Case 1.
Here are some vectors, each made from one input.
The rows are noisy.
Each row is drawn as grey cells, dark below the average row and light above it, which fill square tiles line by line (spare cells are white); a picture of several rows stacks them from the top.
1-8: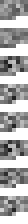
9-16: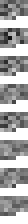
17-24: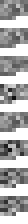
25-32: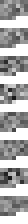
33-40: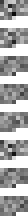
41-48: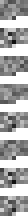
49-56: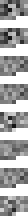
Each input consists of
a point on an 8-point line.
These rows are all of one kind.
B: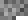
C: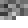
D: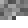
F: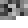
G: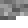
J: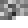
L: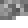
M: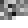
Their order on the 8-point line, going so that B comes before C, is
M, J, L, G, B, D, C, F.
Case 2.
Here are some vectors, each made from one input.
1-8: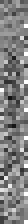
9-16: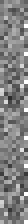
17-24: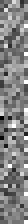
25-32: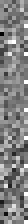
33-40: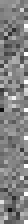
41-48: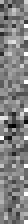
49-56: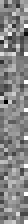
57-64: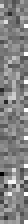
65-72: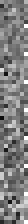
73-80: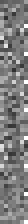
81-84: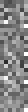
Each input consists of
a point on a 9-point line.
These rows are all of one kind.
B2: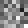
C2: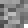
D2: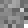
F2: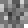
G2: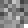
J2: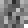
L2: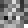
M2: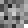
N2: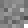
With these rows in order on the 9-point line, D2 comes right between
C2 and N2.
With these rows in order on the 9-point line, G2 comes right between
B2 and C2.
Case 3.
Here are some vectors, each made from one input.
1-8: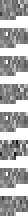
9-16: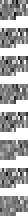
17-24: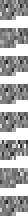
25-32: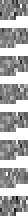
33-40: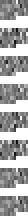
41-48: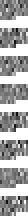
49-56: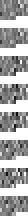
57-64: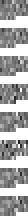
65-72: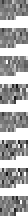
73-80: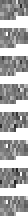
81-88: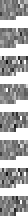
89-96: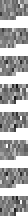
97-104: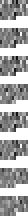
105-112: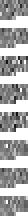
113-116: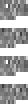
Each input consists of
a point on an 8-point line.
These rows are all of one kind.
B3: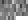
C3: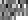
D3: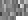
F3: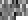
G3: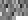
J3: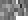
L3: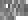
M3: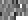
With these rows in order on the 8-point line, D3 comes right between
L3 and M3.
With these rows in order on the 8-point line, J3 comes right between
B3 and G3.
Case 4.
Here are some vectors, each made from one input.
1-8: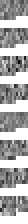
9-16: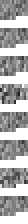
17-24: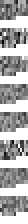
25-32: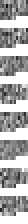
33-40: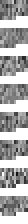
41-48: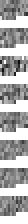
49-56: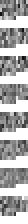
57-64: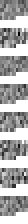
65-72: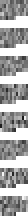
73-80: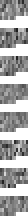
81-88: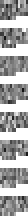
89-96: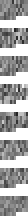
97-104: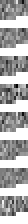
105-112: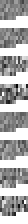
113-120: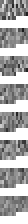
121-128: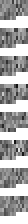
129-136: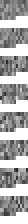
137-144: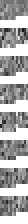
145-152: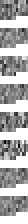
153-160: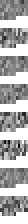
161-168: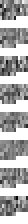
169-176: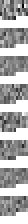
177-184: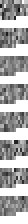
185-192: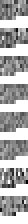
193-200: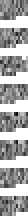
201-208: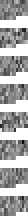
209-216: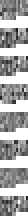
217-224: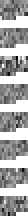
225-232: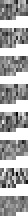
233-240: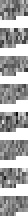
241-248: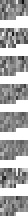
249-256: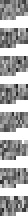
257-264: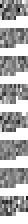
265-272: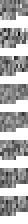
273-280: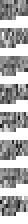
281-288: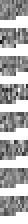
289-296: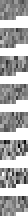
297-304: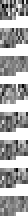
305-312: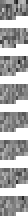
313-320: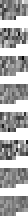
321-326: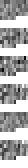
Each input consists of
one of 7 labels.
